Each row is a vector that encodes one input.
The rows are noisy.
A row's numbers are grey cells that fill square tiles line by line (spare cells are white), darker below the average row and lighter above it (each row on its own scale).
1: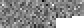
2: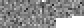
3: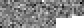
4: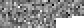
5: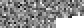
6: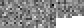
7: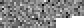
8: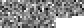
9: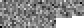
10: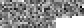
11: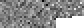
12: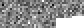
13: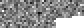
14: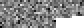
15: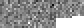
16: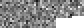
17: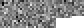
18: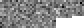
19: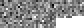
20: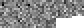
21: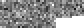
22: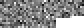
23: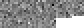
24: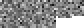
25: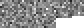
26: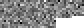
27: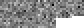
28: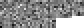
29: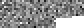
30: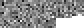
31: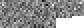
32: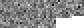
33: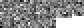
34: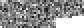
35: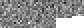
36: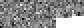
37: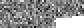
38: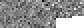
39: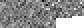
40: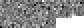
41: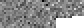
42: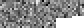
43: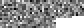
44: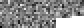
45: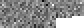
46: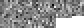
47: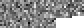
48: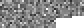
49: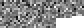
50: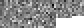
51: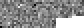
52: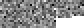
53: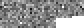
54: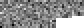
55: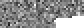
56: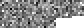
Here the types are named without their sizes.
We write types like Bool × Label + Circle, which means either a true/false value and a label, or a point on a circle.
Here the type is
(Bool × Bool × Bool × Bool + Unit) × Line.
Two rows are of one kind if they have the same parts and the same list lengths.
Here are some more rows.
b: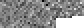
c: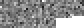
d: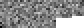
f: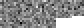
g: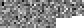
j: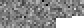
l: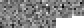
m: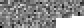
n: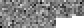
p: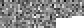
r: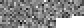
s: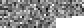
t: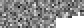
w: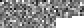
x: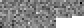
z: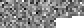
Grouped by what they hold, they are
b, j
c, d, f, g, l, m, n, p, r, s, t, w, x, z

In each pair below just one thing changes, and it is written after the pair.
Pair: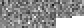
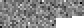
the place on the line
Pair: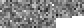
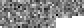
one of the four true/false values
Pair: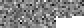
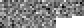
the place on the line
